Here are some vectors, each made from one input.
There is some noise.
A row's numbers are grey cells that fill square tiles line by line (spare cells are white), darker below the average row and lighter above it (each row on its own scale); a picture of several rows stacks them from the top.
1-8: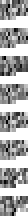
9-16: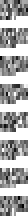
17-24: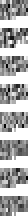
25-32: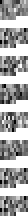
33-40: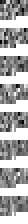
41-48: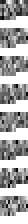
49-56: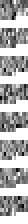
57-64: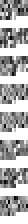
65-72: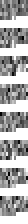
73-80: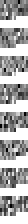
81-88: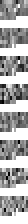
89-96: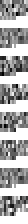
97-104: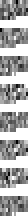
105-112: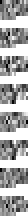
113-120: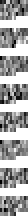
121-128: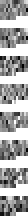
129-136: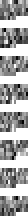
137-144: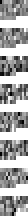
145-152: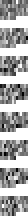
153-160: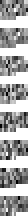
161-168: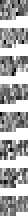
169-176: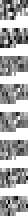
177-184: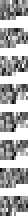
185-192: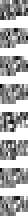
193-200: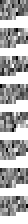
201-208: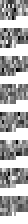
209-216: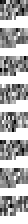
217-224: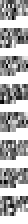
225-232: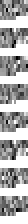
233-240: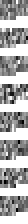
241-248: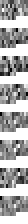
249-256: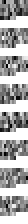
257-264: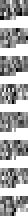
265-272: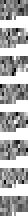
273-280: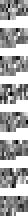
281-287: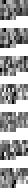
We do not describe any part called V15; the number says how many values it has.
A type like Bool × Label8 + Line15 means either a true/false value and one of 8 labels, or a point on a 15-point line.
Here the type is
Bool × List2(V15) + Tree13.
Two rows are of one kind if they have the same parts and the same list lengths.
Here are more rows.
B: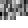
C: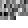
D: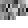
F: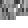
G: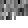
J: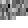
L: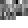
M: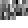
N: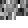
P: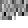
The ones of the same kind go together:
B, C
D, F, J, L, M
G, N
P

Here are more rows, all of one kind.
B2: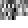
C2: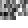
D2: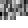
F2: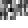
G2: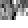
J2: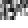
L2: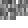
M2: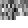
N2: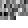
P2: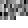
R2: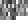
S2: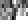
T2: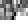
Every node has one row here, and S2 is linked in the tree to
G2.
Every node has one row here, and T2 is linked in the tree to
G2 and J2.
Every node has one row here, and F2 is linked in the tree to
D2, J2 and L2.
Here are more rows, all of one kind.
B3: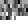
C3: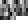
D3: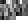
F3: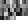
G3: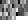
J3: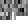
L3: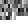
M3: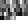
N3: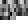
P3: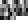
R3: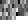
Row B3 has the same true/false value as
G3, J3, L3 and R3.
